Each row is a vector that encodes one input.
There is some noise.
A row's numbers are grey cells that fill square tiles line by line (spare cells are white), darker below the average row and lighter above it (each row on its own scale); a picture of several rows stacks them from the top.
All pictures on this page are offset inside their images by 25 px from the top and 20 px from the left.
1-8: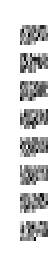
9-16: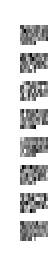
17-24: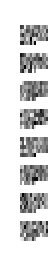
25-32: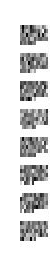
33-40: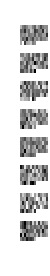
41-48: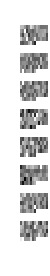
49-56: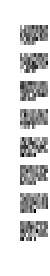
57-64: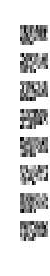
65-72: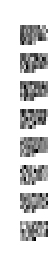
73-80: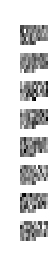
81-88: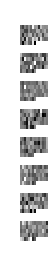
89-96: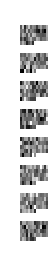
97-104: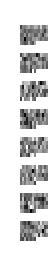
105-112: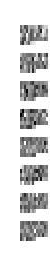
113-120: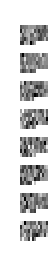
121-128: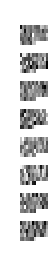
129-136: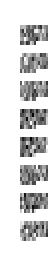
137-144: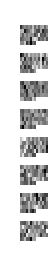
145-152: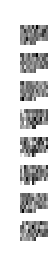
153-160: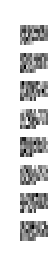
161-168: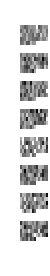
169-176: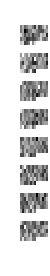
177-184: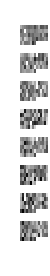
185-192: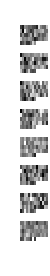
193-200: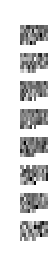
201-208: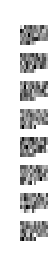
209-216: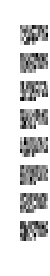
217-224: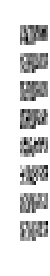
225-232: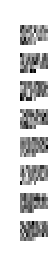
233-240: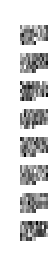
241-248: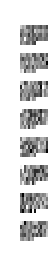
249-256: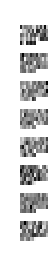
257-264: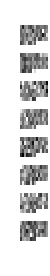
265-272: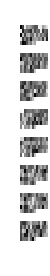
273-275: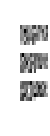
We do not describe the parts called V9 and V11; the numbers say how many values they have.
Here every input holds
a point on a 7-point line and a value of V9, together with either one of 8 labels and a value of V11, or a point on a 5-point line.
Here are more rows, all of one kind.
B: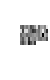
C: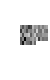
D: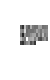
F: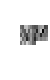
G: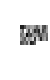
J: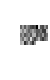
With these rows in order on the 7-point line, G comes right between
D and F.
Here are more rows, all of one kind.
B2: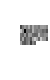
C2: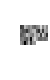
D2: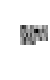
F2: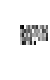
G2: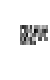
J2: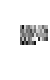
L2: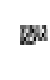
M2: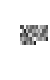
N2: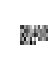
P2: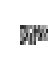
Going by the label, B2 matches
D2, F2, G2 and M2.
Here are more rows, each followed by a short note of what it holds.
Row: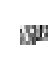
a point on a 5-point line, a point on a 7-point line and a value of V9
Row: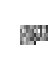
a point on a 5-point line, a point on a 7-point line and a value of V9
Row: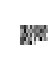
one of 8 labels, a point on a 7-point line, a value of V9 and a value of V11
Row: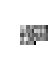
a point on a 5-point line, a point on a 7-point line and a value of V9
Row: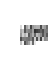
a point on a 5-point line, a point on a 7-point line and a value of V9
